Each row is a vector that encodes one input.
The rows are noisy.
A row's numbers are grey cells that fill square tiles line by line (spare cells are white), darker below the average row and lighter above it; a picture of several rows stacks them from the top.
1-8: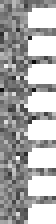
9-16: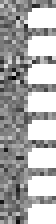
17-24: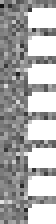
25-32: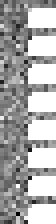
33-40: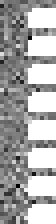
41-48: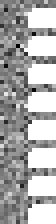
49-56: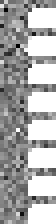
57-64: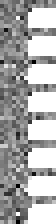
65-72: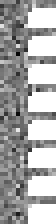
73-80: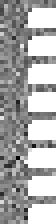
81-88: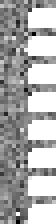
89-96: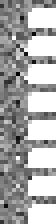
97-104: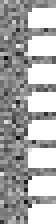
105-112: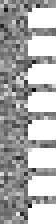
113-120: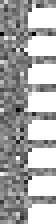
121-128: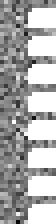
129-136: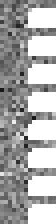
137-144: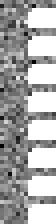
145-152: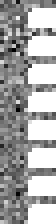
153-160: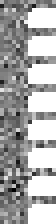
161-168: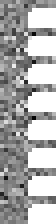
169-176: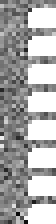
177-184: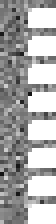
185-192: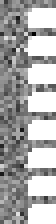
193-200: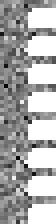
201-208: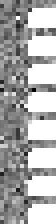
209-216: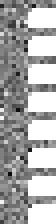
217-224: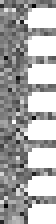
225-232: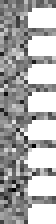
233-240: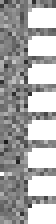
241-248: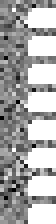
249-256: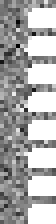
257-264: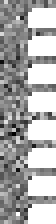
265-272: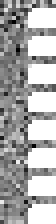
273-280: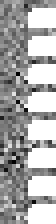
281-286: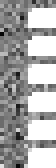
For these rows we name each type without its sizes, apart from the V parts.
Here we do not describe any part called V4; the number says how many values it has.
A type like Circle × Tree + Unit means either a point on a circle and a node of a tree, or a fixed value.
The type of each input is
List(Line × (Line + V4)).
